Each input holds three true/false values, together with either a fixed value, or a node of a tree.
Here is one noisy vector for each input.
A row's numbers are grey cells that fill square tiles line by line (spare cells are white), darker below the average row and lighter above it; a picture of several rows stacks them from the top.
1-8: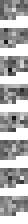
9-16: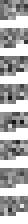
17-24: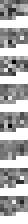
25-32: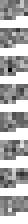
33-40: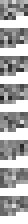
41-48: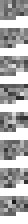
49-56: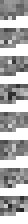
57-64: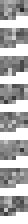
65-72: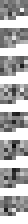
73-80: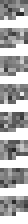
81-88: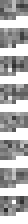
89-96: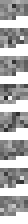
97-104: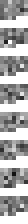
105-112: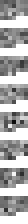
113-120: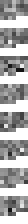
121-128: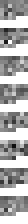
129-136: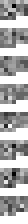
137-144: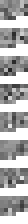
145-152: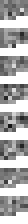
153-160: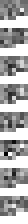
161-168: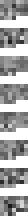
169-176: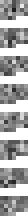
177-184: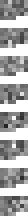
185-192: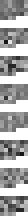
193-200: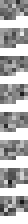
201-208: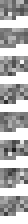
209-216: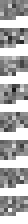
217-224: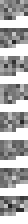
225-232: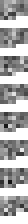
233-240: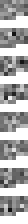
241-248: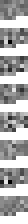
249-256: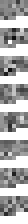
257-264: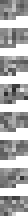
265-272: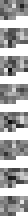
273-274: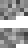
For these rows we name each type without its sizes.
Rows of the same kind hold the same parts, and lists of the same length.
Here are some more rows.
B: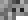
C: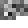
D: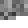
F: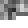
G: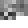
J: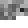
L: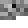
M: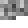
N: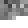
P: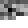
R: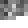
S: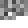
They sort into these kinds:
B, C, D, G, J, L, M, N, R, S
F, P

